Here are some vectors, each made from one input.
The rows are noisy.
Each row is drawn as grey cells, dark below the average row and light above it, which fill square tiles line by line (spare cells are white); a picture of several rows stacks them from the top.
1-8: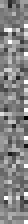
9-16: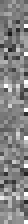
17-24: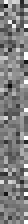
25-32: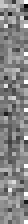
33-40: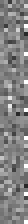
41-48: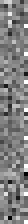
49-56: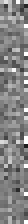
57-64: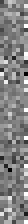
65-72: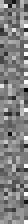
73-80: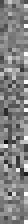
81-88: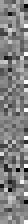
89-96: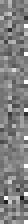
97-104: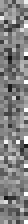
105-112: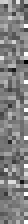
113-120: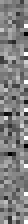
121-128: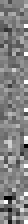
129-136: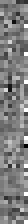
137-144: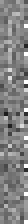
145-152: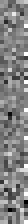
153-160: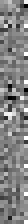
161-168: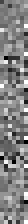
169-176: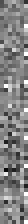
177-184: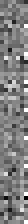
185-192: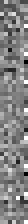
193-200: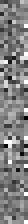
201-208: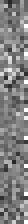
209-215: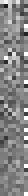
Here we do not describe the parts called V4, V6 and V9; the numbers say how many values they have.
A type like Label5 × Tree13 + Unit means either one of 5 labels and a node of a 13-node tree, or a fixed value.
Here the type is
((Bool × Circle8 + Unit) × V6 × V9 + Line3 × Line7) × V4.
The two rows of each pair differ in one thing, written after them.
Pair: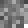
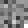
the true/false value
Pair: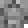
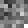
the value of V4
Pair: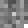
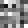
the value of V6
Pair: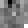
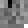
the place on the 8-point circle
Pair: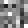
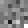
the true/false value
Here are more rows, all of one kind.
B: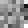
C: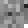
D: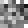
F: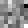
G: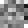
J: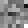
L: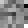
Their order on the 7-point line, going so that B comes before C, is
G, D, L, F, B, C, J.
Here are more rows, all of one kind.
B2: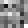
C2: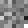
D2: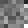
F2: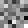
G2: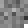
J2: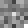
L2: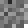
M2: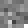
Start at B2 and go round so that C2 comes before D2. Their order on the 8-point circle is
B2, C2, D2, J2, G2, F2, L2, M2.
